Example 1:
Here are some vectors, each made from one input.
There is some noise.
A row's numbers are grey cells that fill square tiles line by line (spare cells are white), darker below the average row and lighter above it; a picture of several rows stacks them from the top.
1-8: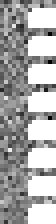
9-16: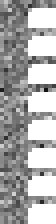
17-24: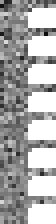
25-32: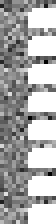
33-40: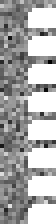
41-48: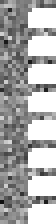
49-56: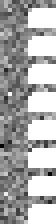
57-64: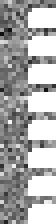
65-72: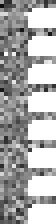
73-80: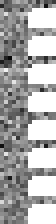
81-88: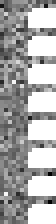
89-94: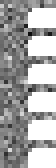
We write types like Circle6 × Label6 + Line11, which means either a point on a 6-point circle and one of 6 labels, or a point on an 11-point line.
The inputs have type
Line5 × List2(Line7).
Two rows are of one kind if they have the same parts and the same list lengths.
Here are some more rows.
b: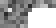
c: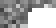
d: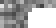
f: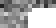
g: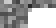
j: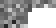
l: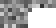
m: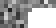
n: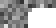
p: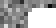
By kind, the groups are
b, c, d, g, j
f
l, m, n, p

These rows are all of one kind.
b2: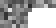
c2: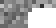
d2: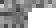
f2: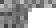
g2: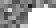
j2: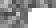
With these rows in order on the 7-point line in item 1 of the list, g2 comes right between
b2 and f2.
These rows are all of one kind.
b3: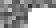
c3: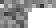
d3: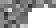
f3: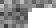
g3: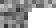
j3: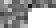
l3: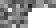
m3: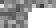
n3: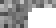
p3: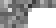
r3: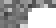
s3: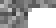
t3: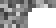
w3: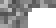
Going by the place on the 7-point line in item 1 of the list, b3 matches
d3, j3 and r3.
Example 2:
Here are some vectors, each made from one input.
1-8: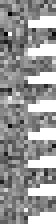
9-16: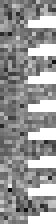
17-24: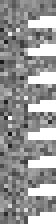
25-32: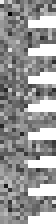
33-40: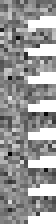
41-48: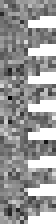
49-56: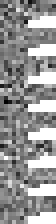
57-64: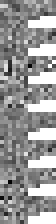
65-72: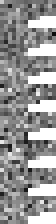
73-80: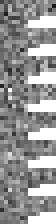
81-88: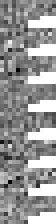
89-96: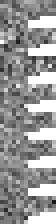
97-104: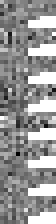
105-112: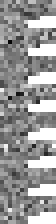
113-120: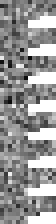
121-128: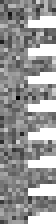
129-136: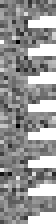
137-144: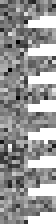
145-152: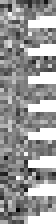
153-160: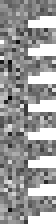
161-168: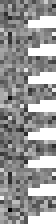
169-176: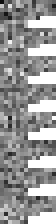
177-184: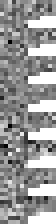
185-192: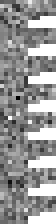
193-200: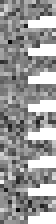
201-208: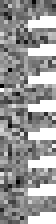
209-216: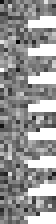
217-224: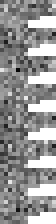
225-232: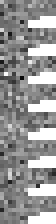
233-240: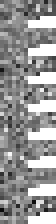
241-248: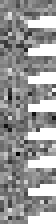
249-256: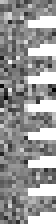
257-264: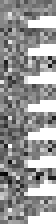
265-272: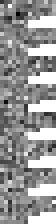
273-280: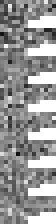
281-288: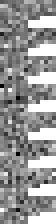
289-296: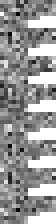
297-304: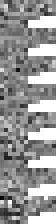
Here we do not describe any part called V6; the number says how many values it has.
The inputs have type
(Label5 + Tree12) × V6.
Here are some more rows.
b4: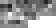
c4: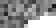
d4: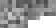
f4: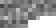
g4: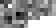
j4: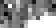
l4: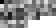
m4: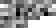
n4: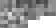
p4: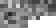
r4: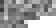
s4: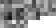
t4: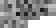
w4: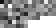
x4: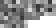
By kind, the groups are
b4, d4, f4, m4, n4, p4, r4, t4
c4, g4, j4, l4, s4, w4, x4

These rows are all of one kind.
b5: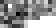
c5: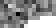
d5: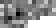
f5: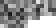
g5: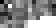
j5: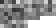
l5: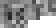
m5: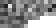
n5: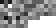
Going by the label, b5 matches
m5 and n5.
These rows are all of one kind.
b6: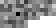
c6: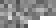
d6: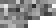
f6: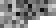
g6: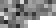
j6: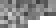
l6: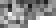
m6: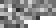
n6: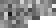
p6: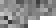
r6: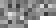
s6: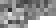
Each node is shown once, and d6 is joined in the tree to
r6 and s6.
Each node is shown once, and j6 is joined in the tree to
c6 and g6.
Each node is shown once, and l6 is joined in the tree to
f6 and g6.
